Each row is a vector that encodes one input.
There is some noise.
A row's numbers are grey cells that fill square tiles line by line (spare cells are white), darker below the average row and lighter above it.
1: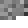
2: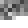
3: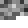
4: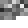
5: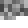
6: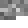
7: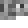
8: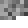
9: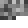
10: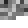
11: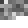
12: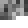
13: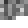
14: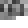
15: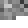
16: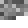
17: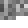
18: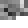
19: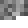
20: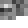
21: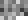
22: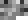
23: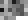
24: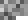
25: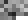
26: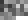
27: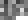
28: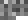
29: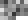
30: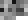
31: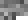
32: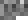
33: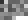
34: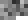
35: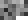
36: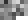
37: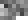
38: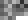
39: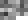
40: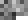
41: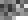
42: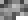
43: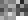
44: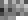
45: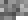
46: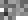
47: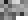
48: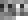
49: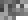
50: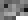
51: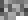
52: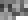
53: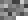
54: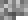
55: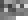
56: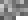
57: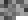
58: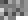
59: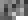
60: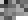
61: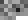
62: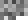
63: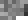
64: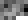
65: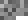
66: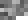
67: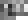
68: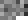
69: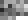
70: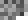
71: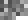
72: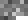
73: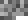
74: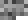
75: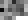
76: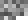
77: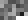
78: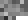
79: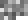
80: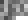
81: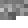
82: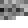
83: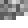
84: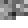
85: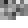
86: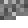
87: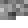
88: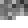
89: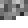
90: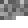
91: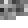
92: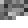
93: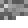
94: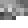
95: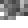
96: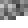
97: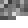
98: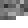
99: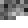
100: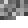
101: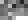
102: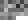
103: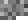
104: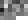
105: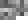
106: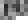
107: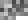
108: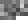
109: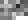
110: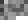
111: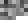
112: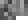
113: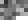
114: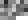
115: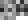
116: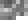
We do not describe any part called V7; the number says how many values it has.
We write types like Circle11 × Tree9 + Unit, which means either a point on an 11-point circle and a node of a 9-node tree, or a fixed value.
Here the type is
(Bool × Bool × Bool + Line5) × V7.
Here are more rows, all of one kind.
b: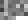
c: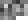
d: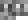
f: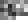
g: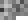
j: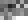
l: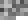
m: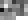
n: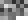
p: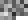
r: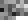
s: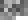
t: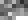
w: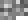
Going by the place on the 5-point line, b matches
f, j and r.
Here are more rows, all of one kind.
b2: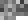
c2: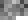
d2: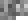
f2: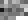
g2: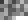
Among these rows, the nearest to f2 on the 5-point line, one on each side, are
b2 and g2.
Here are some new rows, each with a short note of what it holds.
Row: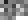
three true/false values and a value of V7
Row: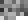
a point on a 5-point line and a value of V7
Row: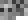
a point on a 5-point line and a value of V7
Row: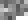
three true/false values and a value of V7
